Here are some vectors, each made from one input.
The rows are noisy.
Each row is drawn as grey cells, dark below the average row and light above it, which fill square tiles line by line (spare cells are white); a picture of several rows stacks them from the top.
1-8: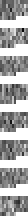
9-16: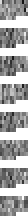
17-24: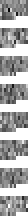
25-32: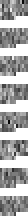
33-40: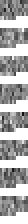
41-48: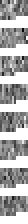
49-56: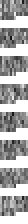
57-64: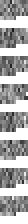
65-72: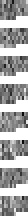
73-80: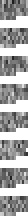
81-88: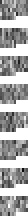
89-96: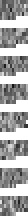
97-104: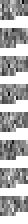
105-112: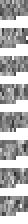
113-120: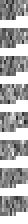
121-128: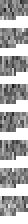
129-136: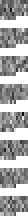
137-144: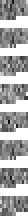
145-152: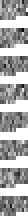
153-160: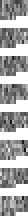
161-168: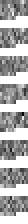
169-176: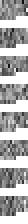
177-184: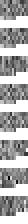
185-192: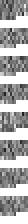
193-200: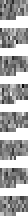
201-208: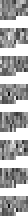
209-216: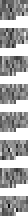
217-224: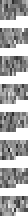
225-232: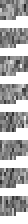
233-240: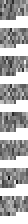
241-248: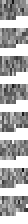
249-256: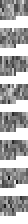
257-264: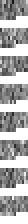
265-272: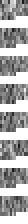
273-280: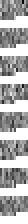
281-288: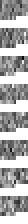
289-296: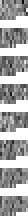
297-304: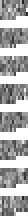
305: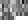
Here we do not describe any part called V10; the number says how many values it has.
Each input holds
either a point on an 18-point circle, or three true/false values and a value of V10.
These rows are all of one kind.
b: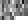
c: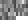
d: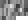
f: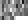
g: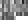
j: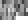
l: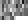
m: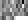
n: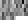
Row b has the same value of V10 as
f, g and l.
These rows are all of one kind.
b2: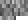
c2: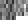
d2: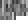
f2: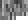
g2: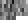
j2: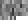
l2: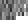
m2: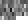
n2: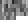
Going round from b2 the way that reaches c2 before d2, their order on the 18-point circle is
b2, m2, l2, c2, g2, n2, d2, f2, j2.
